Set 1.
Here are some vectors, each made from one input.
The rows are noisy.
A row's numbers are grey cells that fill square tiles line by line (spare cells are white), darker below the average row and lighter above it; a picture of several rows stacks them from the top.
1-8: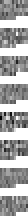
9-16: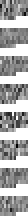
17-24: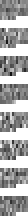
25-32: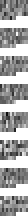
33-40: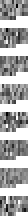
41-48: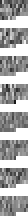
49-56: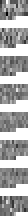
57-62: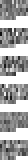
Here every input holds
a point on a 6-point line.
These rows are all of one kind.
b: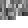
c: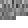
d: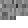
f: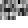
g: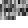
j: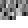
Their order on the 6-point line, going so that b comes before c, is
g, f, b, c, d, j.
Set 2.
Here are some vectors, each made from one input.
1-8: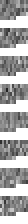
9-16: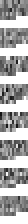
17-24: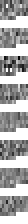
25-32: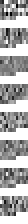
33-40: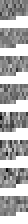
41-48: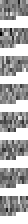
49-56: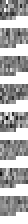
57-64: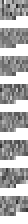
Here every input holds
three true/false values.
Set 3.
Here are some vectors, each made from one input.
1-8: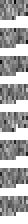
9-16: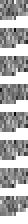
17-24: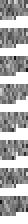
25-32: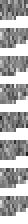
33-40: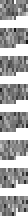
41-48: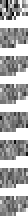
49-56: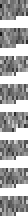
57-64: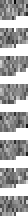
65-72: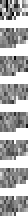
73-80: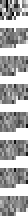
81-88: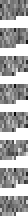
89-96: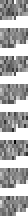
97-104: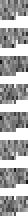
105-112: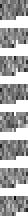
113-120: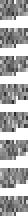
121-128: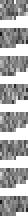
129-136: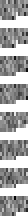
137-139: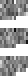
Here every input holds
either a point on a 15-point circle, or a fixed value.
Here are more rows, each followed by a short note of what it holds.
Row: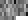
a point on a 15-point circle
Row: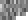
a point on a 15-point circle
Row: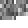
a point on a 15-point circle
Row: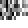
a fixed value
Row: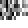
a fixed value
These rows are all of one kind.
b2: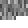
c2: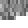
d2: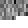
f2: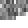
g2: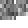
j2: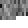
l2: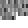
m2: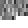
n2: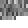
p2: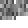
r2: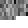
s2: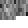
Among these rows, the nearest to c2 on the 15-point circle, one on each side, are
f2 and l2.
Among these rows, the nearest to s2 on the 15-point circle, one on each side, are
j2 and r2.
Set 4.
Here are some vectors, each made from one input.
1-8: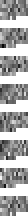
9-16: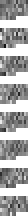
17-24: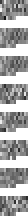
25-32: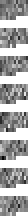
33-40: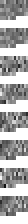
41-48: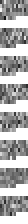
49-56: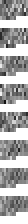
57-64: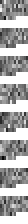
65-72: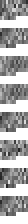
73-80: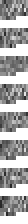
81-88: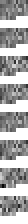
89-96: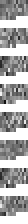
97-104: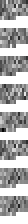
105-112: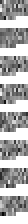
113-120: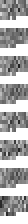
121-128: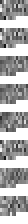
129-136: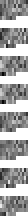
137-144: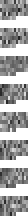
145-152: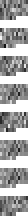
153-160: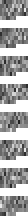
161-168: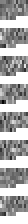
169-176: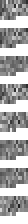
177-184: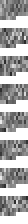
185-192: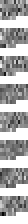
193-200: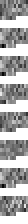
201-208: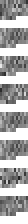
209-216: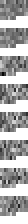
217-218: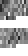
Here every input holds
a node of a 15-node tree.
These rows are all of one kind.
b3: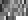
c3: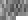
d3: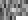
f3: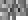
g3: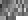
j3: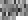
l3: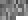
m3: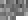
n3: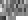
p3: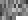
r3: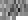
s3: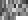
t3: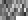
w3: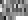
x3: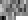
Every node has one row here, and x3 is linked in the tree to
n3.
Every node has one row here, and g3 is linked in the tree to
b3, l3 and t3.
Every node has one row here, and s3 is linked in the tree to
p3.
